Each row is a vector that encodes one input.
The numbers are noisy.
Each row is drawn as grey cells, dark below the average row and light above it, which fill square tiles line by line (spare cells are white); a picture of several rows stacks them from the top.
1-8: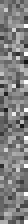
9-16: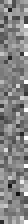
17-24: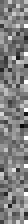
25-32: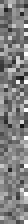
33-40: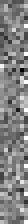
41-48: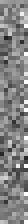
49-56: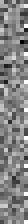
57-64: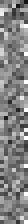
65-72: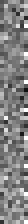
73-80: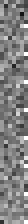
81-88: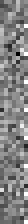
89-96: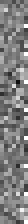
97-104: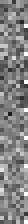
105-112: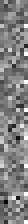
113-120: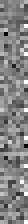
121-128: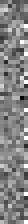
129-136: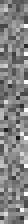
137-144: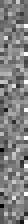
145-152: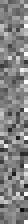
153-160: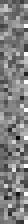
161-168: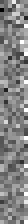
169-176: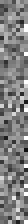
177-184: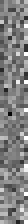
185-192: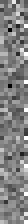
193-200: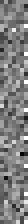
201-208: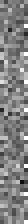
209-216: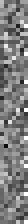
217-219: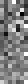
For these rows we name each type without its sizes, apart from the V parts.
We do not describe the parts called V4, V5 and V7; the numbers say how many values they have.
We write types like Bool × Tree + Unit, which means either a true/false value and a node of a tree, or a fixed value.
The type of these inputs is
Bool × (Circle + Tree) + V4 × V5 + V7.
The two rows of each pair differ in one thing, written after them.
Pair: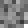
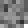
the node of the tree
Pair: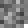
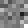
the true/false value
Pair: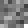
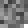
the node of the tree
